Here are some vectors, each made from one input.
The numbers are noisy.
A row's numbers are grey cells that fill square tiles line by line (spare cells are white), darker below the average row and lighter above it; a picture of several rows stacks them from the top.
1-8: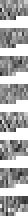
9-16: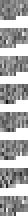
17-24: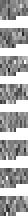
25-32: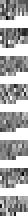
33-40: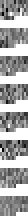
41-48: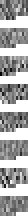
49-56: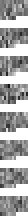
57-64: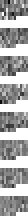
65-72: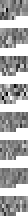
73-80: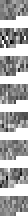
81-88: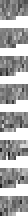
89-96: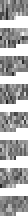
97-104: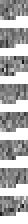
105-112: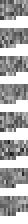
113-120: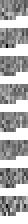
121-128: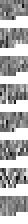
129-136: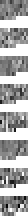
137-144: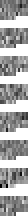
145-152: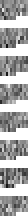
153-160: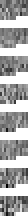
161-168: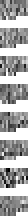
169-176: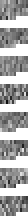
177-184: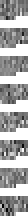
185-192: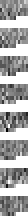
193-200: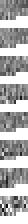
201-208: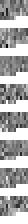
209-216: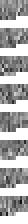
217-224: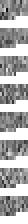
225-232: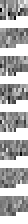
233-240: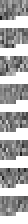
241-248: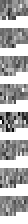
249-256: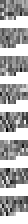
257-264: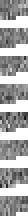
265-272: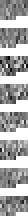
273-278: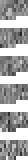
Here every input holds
a true/false value, together with either a point on an 8-point circle, or a point on a 16-point circle.
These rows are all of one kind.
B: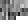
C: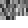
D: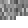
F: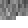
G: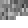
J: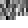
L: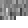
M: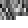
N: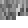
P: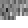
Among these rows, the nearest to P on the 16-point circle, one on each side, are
B and C.
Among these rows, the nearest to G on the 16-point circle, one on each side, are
M and N.
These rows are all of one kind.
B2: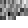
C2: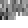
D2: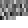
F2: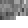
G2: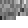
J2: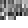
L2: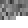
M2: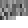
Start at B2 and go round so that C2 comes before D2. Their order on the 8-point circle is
B2, G2, F2, L2, C2, M2, D2, J2.
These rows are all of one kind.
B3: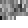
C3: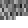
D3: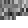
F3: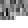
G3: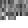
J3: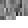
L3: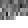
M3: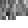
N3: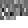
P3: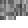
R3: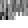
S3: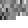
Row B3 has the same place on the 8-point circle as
G3, M3, P3 and S3.
